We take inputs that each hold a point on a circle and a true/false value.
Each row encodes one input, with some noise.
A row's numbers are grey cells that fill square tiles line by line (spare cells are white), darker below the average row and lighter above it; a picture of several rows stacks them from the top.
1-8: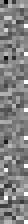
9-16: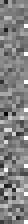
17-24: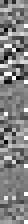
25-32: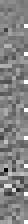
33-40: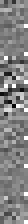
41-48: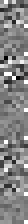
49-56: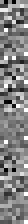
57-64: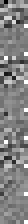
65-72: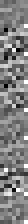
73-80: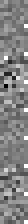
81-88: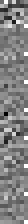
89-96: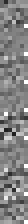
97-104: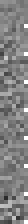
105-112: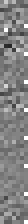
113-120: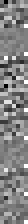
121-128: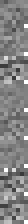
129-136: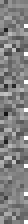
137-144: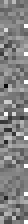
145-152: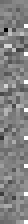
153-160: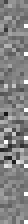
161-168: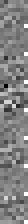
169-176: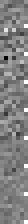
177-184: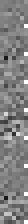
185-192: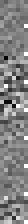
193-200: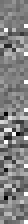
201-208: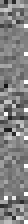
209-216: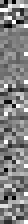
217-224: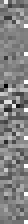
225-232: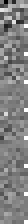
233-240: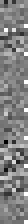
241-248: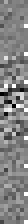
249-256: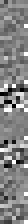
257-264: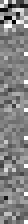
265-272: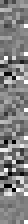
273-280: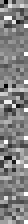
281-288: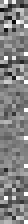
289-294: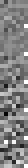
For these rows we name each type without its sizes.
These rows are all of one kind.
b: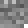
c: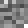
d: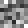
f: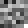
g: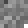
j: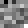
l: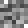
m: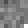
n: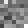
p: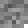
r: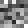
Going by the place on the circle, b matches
d and r.
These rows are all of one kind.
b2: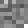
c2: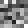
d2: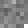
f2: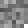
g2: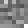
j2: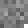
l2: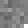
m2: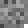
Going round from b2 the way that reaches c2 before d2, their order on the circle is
b2, g2, c2, f2, d2, l2, m2, j2.
